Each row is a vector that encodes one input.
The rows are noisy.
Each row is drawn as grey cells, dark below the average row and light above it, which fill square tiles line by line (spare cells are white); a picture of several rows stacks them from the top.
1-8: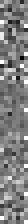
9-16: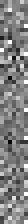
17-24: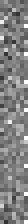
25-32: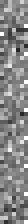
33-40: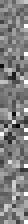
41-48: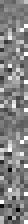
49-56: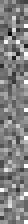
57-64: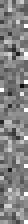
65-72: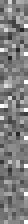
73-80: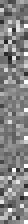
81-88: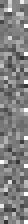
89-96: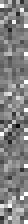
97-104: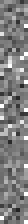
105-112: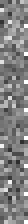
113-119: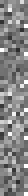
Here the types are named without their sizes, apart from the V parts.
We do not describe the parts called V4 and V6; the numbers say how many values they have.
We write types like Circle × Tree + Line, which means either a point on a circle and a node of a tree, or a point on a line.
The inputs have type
Bool × Line × Line + V4 × V6.
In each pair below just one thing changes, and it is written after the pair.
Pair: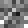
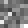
the value of V4
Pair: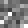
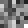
the value of V6
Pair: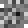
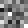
the value of V4
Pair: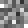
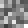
the value of V4
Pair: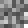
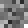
the value of V4
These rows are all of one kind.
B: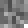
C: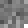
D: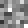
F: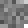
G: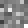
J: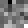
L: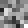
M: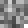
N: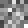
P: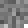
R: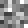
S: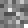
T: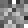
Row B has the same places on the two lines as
C, M and T.
